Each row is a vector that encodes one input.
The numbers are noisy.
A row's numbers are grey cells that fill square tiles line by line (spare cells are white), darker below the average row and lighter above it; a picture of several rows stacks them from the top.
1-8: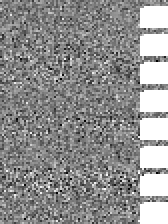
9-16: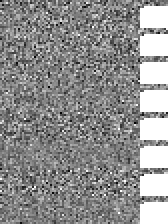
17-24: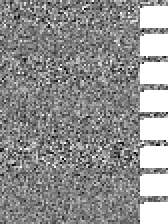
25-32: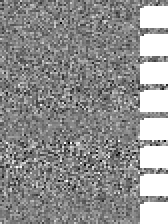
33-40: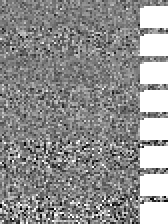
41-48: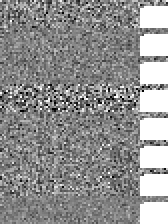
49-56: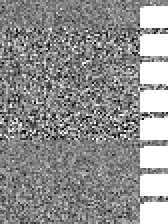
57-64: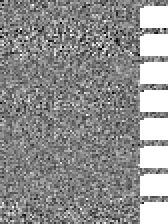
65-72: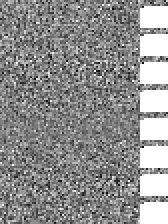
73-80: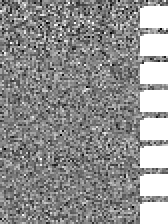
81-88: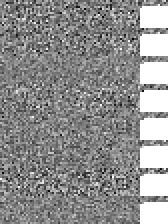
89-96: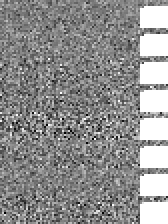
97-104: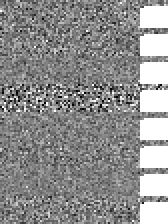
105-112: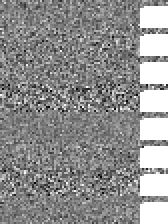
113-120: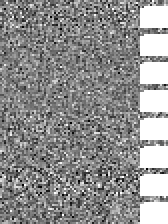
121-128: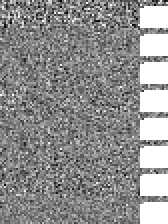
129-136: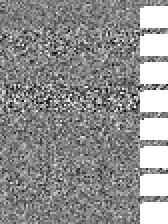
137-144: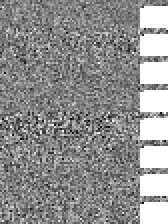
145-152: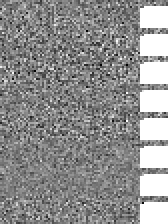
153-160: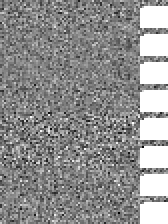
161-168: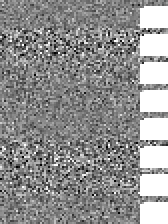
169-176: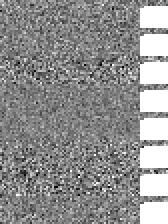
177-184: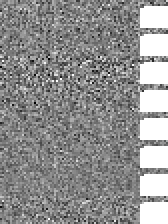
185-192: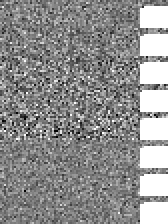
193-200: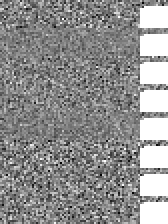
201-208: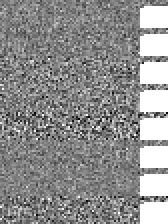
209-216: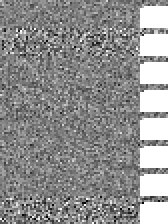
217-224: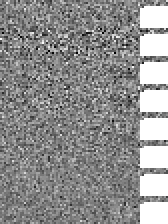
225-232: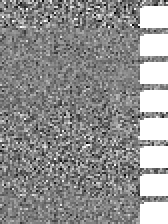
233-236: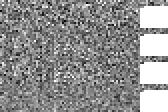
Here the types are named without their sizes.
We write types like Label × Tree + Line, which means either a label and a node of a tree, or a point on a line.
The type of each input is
Label + Line + Tree.
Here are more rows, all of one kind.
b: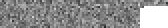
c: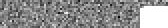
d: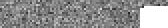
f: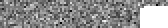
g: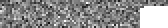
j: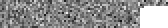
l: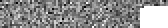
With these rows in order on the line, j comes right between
d and g.
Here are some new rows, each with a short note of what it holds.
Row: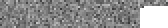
a point on a line
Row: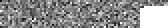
a label
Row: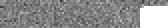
a node of a tree
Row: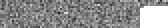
a point on a line
